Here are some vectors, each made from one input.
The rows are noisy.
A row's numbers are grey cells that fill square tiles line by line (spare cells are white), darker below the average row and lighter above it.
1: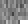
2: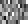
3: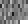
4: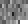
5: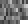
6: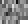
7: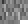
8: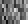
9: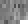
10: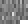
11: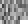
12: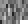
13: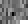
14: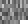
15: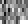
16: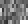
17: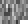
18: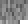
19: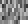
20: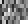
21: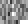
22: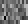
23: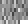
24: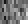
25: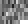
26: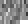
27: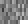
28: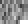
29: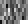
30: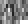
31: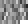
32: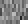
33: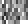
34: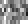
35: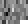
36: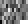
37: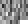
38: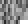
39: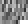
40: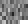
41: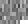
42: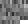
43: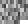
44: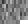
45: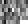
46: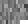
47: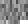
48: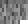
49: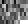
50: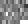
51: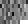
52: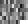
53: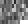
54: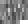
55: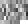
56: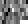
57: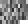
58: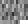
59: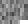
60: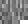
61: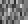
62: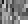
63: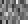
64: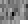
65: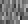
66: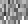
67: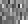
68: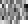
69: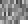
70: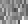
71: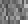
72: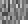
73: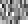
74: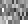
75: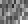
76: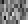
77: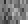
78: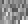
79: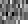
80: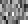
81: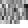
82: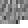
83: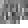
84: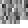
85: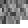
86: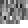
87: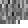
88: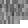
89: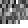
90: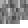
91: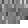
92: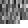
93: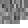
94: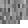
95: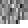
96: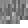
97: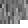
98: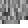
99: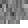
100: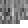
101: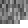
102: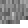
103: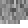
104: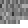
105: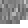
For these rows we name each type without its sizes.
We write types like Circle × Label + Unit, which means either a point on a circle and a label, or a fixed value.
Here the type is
Bool × (Label + Line).
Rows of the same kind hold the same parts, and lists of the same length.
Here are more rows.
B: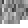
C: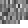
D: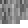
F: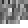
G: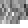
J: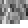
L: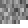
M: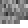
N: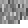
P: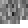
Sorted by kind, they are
B, C, D, M, N
F, G, J, L, P

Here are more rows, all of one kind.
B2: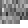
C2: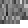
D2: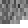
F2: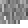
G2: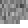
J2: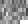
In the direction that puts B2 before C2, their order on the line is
B2, C2, F2, D2, G2, J2.
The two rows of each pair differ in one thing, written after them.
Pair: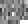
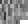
the place on the line
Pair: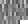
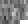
the true/false value
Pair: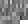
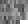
the place on the line
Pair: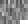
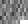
the true/false value
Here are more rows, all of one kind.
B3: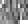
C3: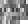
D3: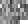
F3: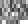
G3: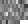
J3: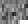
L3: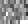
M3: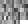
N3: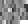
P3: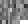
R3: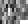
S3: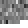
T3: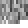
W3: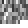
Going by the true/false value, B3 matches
J3, M3 and T3.
